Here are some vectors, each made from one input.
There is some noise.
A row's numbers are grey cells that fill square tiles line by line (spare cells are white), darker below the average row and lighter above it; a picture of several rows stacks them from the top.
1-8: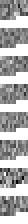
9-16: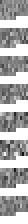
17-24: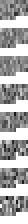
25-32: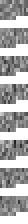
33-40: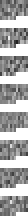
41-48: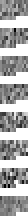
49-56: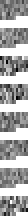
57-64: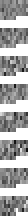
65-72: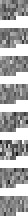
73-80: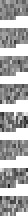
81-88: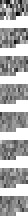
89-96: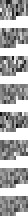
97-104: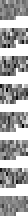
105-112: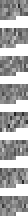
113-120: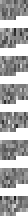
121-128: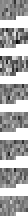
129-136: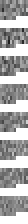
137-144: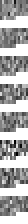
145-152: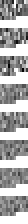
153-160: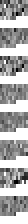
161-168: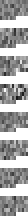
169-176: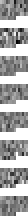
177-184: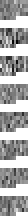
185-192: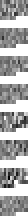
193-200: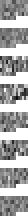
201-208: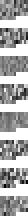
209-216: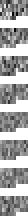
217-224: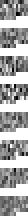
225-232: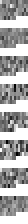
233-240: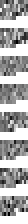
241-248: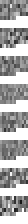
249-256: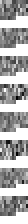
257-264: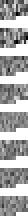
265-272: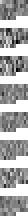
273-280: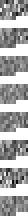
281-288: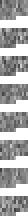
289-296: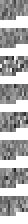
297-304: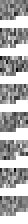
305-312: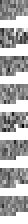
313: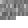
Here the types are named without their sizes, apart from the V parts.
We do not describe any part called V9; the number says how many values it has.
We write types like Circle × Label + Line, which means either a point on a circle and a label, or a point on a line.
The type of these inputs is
Bool × V9 + List(Line).
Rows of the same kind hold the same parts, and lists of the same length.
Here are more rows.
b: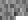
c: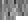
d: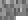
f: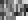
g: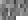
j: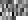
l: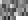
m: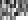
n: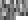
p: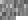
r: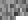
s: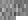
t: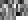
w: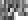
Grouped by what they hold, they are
b, d, n, r
c, m, p, s
f, j, t
g, l
w

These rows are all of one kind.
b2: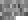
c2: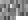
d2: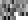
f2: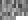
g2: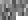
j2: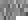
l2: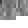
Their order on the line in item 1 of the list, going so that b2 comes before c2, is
l2, f2, b2, j2, c2, d2, g2.
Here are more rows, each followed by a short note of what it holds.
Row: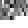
the empty list
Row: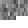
a list of two items
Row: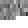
a list of three items
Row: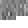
a list of three items
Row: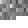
a list of two items
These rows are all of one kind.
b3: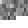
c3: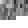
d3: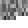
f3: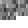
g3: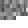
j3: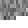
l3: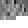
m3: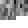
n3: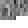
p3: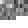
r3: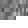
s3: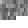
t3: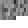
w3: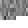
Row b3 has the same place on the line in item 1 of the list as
n3, p3, s3 and t3.
